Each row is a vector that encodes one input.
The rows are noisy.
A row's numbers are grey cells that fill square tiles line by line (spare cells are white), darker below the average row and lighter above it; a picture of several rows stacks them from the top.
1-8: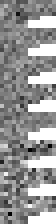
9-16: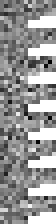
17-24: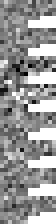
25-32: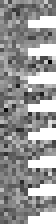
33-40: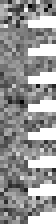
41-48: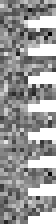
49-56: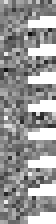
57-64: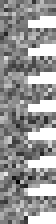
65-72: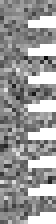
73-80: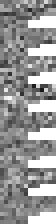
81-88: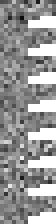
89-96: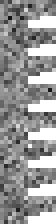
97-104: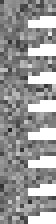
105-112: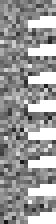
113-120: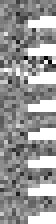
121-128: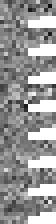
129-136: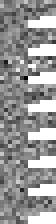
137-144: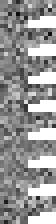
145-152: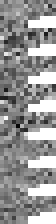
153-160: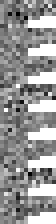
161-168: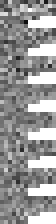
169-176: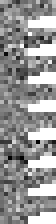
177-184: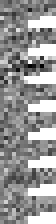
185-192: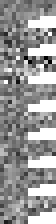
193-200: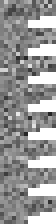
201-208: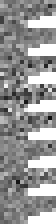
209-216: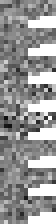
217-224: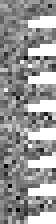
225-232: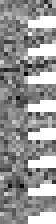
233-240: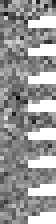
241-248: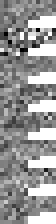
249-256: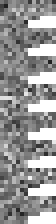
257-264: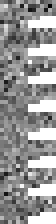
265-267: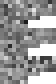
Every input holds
either a point on an 11-point circle, or one of 8 labels and a true/false value.
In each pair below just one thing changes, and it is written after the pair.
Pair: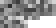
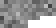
the true/false value
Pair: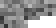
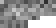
the true/false value
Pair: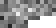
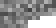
the label
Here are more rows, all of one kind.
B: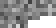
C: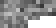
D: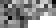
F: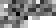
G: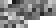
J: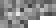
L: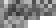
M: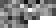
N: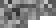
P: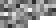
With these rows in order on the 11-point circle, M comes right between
F and P.
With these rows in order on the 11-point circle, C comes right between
B and J.
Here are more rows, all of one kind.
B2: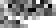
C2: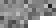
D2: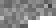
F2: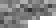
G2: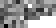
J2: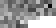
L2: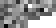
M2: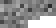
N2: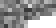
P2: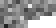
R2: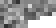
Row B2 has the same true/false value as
D2 and J2.
